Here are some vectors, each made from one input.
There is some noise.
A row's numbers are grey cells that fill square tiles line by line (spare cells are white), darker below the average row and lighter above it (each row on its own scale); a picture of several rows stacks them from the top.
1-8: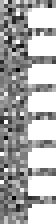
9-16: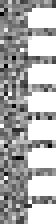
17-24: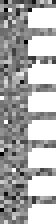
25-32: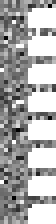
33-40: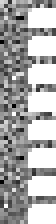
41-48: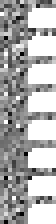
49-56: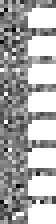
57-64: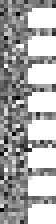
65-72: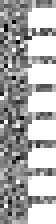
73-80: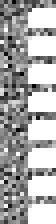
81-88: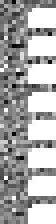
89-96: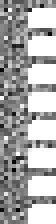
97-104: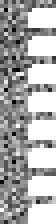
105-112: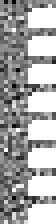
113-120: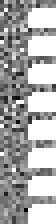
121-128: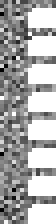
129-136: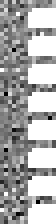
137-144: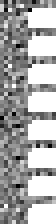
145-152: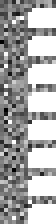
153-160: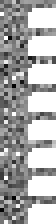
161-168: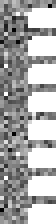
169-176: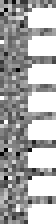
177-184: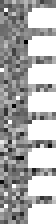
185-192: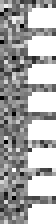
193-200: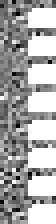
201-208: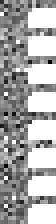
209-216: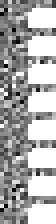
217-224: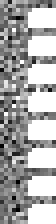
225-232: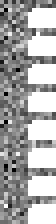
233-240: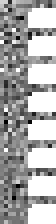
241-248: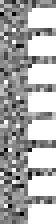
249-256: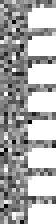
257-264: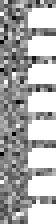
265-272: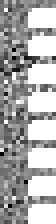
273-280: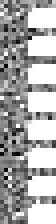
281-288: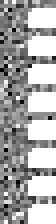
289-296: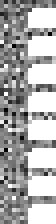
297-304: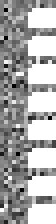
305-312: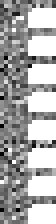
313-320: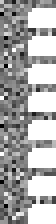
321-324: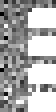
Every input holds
either a fixed value, or one of 4 labels, two labels (each one of 6) and a true/false value.
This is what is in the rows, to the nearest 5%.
A few of them hold a fixed value. The rest hold one of 4 labels, two labels (each one of 6) and a true/false value.
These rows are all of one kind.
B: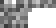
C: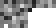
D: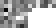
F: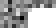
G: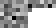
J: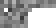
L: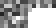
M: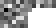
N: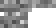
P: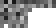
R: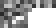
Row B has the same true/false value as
F, G, J and N.
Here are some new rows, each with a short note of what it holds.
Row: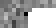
a fixed value
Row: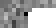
a fixed value
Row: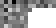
one of 4 labels, two labels (each one of 6) and a true/false value
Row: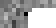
a fixed value
